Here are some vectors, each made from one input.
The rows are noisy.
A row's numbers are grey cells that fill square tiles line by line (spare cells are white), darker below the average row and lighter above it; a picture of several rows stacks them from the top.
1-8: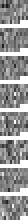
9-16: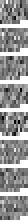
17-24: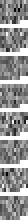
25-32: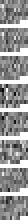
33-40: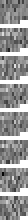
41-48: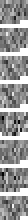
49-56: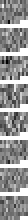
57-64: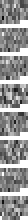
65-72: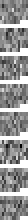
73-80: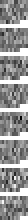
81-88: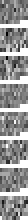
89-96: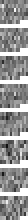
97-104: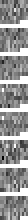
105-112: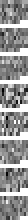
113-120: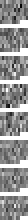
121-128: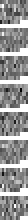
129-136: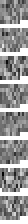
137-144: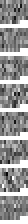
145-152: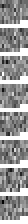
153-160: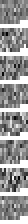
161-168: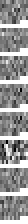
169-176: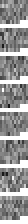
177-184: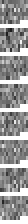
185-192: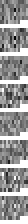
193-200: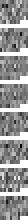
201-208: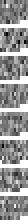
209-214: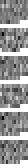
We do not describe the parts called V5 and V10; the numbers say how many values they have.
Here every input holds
either a point on a 3-point line and a point on a 6-point line, or a true/false value and a value of V5, or a value of V10.
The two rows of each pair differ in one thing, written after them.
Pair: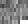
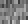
the place on the 3-point line
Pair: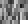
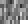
the place on the 3-point line
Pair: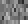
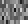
the place on the 6-point line
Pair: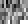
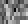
the place on the 3-point line
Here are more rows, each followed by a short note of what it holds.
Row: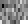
a true/false value and a value of V5
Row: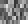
a value of V10
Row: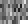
a true/false value and a value of V5
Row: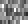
a value of V10
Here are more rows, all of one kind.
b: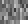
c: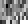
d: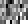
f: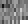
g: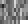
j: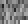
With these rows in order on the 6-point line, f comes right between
b and j.
